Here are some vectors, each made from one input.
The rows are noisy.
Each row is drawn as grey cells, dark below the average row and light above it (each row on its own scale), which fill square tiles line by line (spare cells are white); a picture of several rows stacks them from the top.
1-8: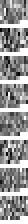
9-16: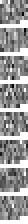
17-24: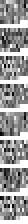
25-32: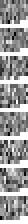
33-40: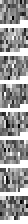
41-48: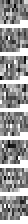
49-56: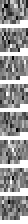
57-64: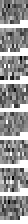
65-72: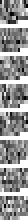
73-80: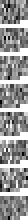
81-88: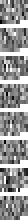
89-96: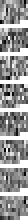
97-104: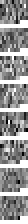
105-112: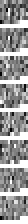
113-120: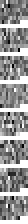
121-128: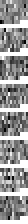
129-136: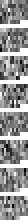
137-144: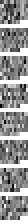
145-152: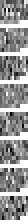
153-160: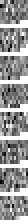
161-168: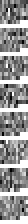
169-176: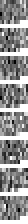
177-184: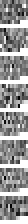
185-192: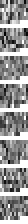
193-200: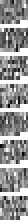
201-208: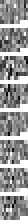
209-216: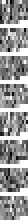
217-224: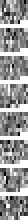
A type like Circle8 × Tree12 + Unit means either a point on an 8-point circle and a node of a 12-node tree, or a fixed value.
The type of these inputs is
Bool × (Circle5 + Unit) × List2(Line5).
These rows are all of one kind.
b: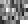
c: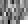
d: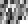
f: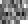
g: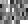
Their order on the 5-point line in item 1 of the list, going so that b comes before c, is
b, g, d, c, f.
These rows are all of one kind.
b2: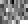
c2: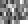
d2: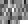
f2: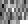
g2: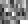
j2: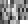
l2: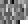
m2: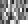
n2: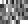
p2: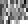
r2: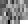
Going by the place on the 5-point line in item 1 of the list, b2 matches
m2 and p2.
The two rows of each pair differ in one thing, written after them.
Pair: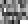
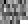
the place on the 5-point line in item 2 of the list
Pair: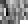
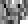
the place on the 5-point line in item 2 of the list
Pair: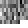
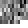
the place on the 5-point circle
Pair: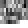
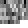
the place on the 5-point line in item 2 of the list
